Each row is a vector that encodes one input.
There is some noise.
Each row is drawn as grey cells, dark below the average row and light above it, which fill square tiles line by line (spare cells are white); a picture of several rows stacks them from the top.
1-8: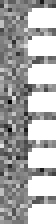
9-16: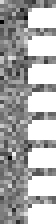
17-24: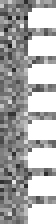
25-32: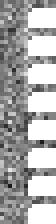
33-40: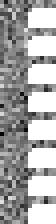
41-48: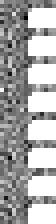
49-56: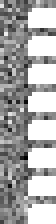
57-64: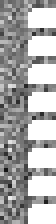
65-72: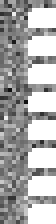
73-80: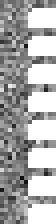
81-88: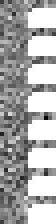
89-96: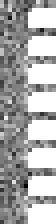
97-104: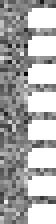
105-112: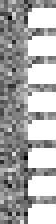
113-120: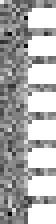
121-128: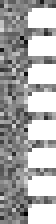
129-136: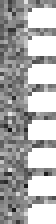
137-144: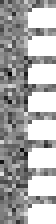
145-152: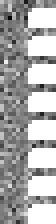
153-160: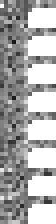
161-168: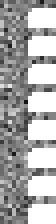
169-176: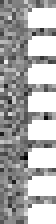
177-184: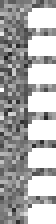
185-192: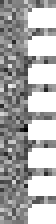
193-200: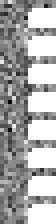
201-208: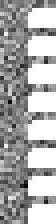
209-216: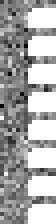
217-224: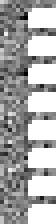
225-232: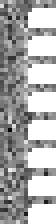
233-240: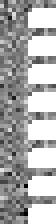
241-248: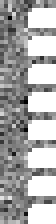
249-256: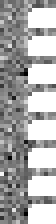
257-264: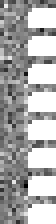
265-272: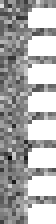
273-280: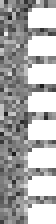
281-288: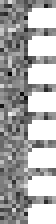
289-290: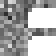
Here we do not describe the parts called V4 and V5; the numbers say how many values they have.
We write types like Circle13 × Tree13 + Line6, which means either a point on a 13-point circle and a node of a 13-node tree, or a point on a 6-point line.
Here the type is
(Line7 + V4) × V5 + Line13.
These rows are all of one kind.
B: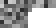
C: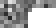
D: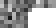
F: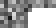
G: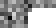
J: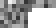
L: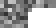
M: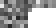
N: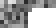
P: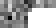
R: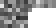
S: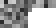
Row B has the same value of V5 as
J, N and S.
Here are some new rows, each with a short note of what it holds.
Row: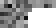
a value of V4 and a value of V5
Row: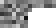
a value of V4 and a value of V5
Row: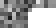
a point on a 7-point line and a value of V5
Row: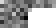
a value of V4 and a value of V5
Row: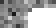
a point on a 13-point line
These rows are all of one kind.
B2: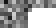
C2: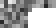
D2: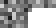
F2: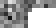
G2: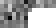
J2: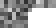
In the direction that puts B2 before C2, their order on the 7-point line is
J2, B2, D2, C2, F2, G2.
